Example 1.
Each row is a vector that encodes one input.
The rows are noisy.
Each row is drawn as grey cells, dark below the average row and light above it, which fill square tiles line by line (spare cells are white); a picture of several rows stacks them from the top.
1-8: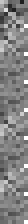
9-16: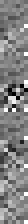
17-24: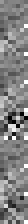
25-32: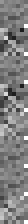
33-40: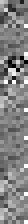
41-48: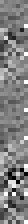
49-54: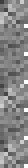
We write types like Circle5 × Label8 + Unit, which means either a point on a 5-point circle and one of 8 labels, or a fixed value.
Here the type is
Line4.
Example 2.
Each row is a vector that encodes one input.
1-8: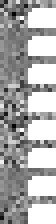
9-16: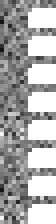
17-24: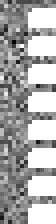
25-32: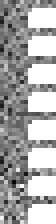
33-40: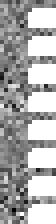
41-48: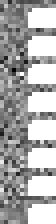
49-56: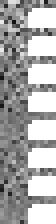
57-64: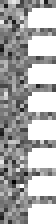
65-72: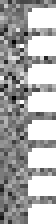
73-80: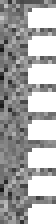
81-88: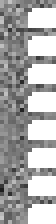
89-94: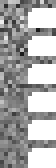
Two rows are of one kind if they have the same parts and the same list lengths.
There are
2 kinds of row.
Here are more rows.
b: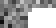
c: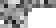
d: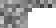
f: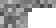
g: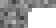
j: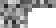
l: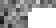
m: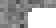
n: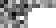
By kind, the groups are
b, c, d, f, g, j, l, m
n

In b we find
a node of a 9-node tree.
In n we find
a fixed value.
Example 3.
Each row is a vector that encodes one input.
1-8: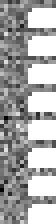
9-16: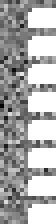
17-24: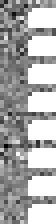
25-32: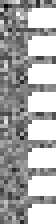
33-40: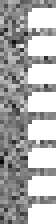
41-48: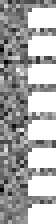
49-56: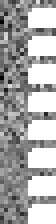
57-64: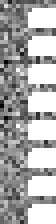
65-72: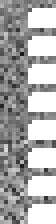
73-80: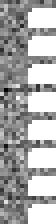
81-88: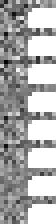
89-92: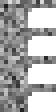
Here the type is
Tree11 + Unit.
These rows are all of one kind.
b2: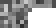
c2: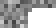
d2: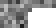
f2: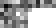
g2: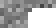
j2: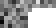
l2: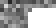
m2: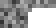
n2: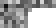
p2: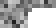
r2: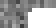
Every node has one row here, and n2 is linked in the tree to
c2 and f2.
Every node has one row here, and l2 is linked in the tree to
r2.
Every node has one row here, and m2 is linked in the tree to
j2 and r2.
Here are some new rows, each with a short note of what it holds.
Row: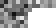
a fixed value
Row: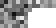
a fixed value
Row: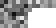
a fixed value
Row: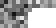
a fixed value
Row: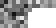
a fixed value
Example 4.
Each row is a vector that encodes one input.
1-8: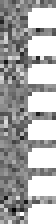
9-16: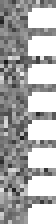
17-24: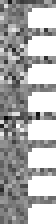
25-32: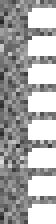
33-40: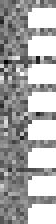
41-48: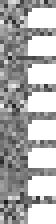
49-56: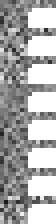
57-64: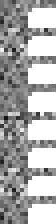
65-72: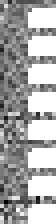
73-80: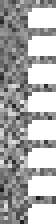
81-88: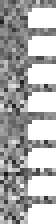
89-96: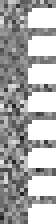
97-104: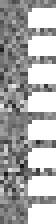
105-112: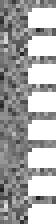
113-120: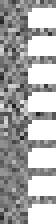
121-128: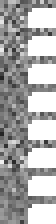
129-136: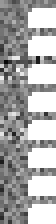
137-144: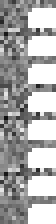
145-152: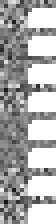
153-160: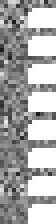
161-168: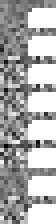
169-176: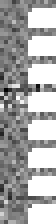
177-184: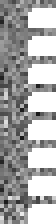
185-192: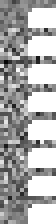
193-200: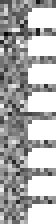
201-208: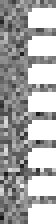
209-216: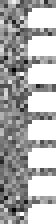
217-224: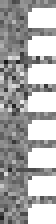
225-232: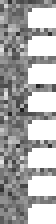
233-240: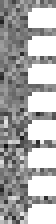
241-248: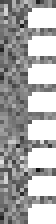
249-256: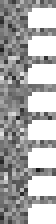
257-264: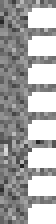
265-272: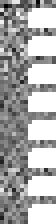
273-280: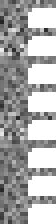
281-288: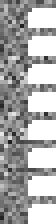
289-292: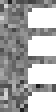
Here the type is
Tree11 + Unit.
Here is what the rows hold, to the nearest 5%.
A few of them hold a fixed value. The rest hold a node of an 11-node tree.
